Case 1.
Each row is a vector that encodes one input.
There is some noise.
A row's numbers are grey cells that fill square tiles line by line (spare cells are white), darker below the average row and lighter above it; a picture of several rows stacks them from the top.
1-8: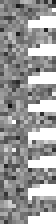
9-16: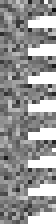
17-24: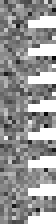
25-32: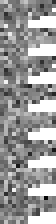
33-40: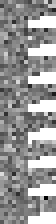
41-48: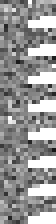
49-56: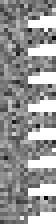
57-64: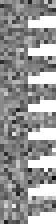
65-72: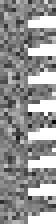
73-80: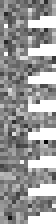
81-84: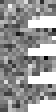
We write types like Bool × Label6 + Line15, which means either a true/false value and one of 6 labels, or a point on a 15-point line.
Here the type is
Line11 × (Tree11 + Unit).
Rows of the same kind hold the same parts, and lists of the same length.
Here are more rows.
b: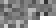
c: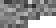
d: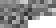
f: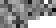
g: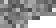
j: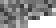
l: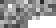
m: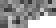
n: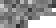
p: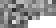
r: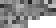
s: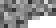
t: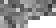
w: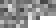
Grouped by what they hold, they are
b, c, d, g, j, l, n, p, t, w
f, m, r, s

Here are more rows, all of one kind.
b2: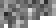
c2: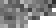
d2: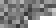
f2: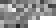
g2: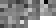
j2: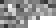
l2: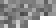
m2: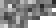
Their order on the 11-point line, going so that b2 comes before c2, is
d2, f2, m2, b2, l2, c2, g2, j2.
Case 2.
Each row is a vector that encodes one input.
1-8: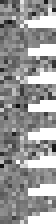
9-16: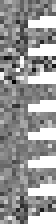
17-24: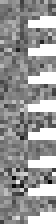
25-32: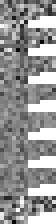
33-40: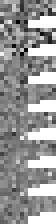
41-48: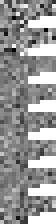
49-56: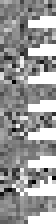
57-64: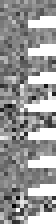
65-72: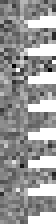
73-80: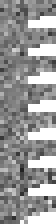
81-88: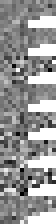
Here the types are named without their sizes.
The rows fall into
2 kinds.
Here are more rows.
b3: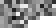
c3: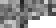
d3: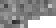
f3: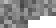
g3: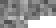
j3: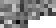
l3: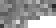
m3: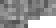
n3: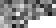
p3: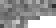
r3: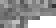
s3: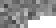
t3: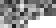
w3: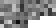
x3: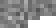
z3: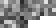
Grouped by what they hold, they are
b3, n3, t3
c3, d3, f3, g3, j3, l3, m3, p3, r3, s3, w3, x3, z3

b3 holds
a point on a line.
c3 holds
four true/false values.
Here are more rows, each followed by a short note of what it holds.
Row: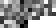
four true/false values
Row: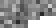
four true/false values
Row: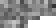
four true/false values
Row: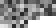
a point on a line
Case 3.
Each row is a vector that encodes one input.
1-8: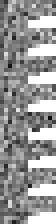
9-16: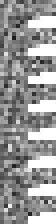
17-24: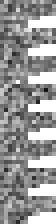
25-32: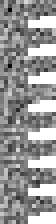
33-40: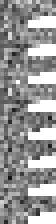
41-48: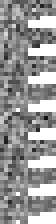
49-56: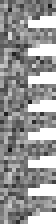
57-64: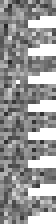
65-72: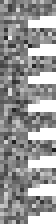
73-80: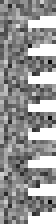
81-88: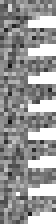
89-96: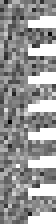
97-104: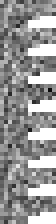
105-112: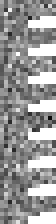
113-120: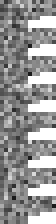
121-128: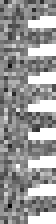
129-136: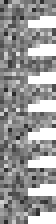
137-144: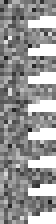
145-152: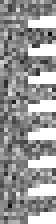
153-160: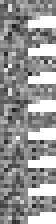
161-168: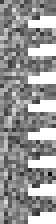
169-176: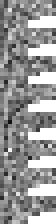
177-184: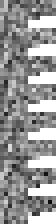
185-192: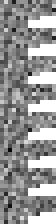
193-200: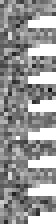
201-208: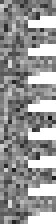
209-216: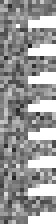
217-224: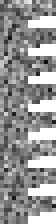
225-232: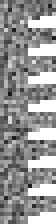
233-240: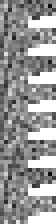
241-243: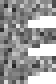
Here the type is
Bool × (Circle18 + Unit).
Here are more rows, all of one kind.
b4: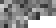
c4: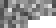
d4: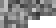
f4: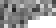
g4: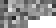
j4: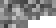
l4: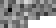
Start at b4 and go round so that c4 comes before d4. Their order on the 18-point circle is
b4, g4, c4, f4, l4, d4, j4.
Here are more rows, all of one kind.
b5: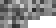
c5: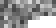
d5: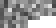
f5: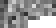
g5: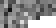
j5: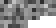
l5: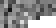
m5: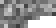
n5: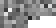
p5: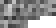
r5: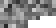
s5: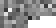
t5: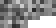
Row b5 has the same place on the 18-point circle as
g5, l5 and t5.
